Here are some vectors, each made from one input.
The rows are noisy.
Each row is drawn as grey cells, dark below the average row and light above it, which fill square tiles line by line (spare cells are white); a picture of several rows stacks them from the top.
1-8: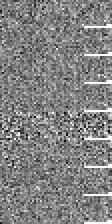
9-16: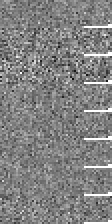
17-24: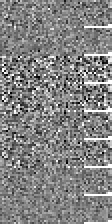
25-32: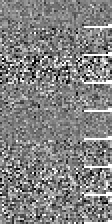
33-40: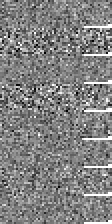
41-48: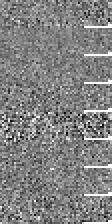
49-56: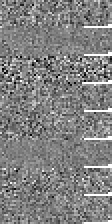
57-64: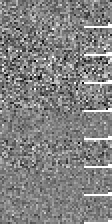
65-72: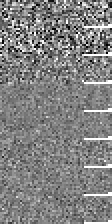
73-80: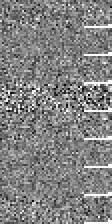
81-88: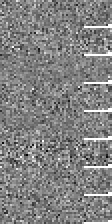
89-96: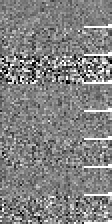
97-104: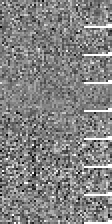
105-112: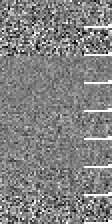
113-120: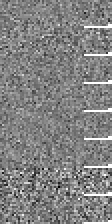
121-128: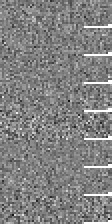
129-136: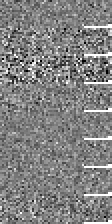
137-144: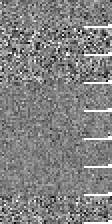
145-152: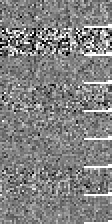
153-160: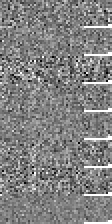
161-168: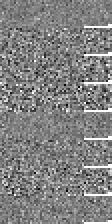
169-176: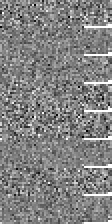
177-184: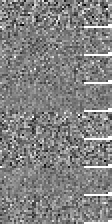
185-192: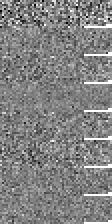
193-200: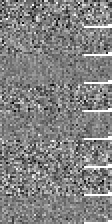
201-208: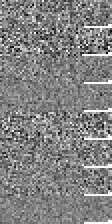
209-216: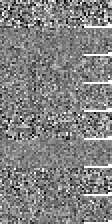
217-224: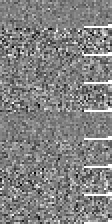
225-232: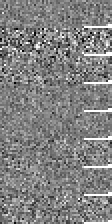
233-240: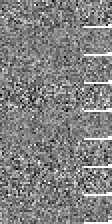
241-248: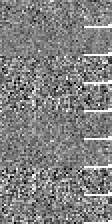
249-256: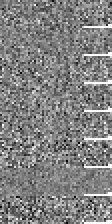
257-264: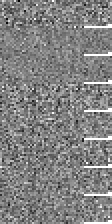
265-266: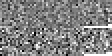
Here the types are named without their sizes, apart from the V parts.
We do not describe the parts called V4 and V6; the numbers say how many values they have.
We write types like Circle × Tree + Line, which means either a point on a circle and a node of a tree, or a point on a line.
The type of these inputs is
Line × ((Tree + Unit) × V4 + V6).
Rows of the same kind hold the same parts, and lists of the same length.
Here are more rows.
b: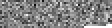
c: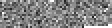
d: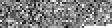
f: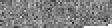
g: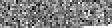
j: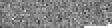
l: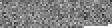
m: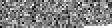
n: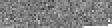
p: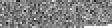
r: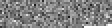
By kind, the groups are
b, j, l, m
c, d, g, p
f, n, r

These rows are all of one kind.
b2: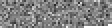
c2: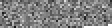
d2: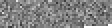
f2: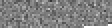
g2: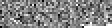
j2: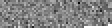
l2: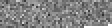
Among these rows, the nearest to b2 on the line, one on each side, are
d2 and f2.
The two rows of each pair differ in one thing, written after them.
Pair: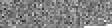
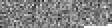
the place on the line
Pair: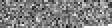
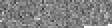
the value of V4
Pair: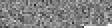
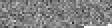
the value of V4
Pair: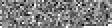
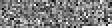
the place on the line
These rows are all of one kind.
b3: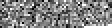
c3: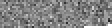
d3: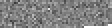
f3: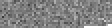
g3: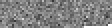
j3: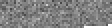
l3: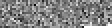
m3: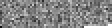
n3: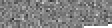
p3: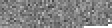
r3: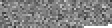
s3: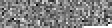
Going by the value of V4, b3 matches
m3, p3 and s3.
